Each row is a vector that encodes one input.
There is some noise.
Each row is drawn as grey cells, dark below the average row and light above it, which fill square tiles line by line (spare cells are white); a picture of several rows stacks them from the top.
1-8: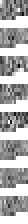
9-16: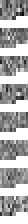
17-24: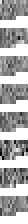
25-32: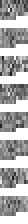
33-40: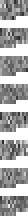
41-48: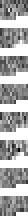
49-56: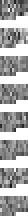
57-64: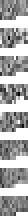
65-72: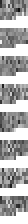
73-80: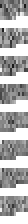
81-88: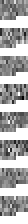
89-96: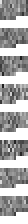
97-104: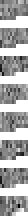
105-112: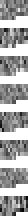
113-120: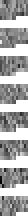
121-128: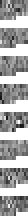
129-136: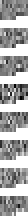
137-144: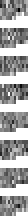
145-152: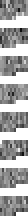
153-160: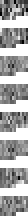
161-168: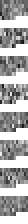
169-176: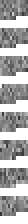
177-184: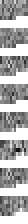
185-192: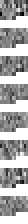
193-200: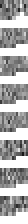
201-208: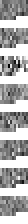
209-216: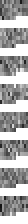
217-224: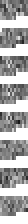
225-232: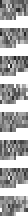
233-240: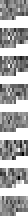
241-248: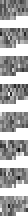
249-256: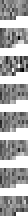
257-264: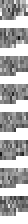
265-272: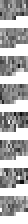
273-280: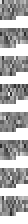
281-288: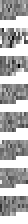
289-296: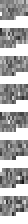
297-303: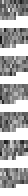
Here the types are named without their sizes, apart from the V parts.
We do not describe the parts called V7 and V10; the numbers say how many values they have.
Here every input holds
either a value of V7 and a value of V10, or a list of points on a line.
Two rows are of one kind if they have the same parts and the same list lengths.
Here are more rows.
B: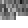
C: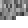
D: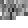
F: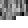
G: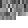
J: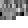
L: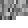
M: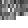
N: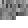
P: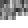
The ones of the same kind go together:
B, M
C, D, F, J, L, N
G
P

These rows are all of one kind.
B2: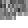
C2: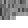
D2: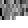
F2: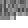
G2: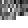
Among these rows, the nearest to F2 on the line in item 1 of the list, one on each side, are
B2 and C2.
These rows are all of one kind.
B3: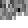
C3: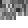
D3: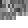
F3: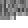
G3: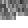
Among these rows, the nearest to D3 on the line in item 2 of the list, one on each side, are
B3 and G3.
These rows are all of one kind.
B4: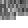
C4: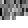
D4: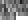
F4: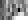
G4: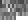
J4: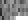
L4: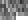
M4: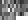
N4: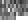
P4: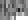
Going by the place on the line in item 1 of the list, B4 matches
D4, L4 and P4.
